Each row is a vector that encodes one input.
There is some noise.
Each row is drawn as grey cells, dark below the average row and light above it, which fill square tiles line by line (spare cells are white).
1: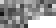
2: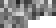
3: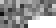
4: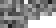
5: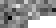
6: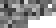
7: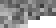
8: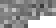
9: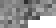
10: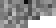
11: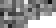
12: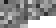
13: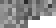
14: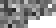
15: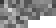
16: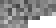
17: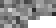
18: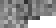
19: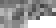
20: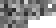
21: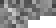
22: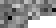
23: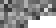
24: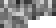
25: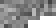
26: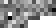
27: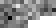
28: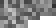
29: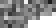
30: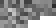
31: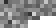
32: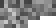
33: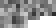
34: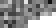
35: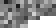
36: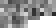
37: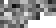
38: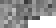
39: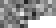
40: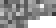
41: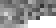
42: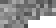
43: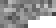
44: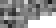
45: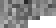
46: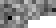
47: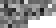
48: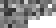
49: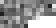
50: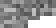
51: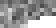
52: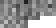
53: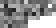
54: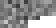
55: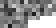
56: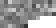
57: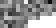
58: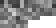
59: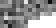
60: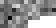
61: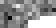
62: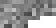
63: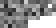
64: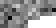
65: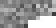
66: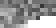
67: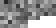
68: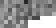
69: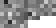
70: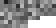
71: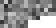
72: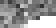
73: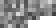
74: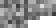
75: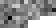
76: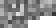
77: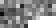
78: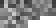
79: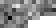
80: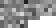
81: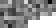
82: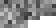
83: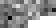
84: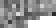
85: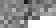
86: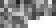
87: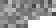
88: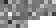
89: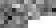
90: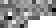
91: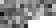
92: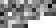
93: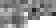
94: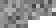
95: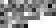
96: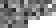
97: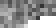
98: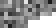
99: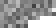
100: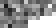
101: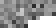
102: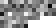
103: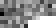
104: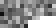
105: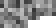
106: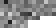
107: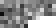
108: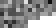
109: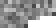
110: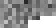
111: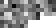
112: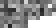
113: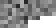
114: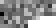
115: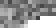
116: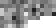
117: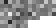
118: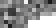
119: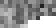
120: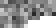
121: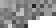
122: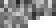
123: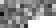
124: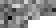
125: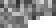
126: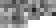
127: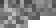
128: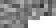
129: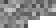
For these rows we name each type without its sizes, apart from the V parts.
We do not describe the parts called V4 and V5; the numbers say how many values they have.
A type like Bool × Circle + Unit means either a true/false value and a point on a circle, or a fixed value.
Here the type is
Bool × V4 + Line × V5.
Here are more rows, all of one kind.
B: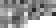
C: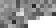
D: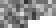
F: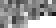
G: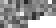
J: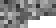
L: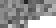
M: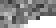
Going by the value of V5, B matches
F and M.
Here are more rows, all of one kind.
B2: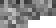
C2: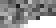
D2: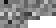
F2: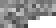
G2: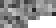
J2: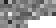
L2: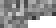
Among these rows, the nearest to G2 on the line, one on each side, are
F2 and J2.
